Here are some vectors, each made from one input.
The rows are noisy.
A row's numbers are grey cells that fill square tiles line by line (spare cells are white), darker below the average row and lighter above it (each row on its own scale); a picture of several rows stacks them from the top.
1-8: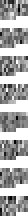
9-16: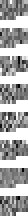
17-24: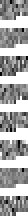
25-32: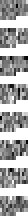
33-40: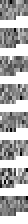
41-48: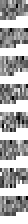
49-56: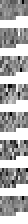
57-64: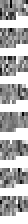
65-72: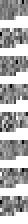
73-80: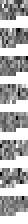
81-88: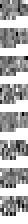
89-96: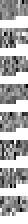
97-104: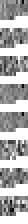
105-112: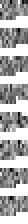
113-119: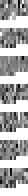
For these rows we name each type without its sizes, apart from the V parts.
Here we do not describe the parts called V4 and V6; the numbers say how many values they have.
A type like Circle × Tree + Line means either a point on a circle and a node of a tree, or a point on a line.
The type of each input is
Bool × Line + V4 × V6.
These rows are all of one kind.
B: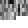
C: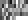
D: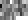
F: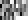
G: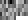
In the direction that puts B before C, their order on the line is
B, F, G, D, C.
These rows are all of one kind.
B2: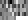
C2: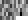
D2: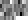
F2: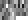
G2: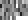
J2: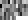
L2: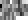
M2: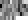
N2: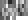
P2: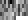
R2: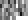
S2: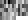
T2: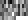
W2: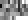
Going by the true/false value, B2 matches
C2, D2, F2 and T2.
